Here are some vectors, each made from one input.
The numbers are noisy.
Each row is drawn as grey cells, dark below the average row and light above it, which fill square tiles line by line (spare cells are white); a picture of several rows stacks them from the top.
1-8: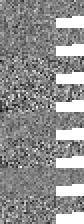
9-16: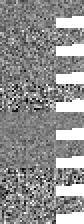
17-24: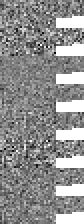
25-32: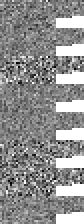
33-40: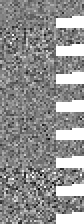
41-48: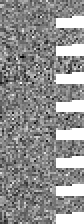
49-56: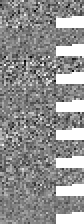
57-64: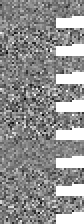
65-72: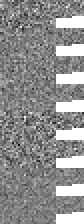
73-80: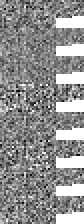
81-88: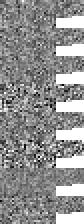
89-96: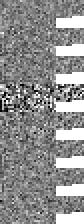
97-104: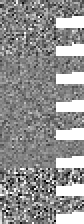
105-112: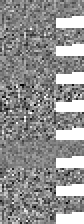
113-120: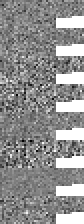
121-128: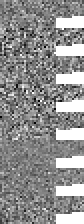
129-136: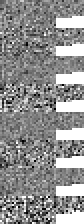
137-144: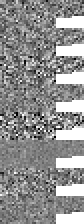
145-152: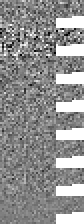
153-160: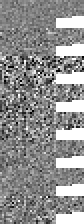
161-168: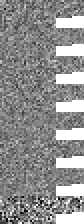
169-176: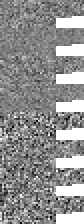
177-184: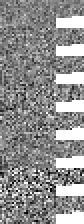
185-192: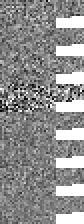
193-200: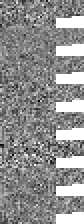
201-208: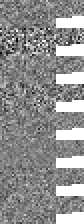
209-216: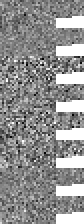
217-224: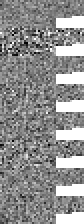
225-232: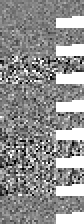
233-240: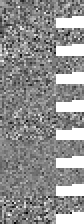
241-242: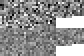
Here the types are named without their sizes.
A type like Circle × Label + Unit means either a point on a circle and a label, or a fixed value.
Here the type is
((Bool × Bool × Bool + Unit) × Tree + Unit) × Tree + Label × Label.
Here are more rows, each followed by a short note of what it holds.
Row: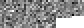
a node of each of two trees
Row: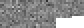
a node of each of two trees and three true/false values
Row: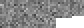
a node of each of two trees
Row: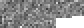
a node of each of two trees
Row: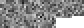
a node of each of two trees
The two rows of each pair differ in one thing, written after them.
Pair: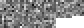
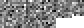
one of the three true/false values
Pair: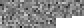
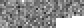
the node of one of the two trees
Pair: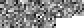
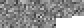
the node of one of the two trees
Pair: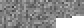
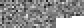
one of the three true/false values
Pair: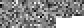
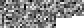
the node of one of the two trees
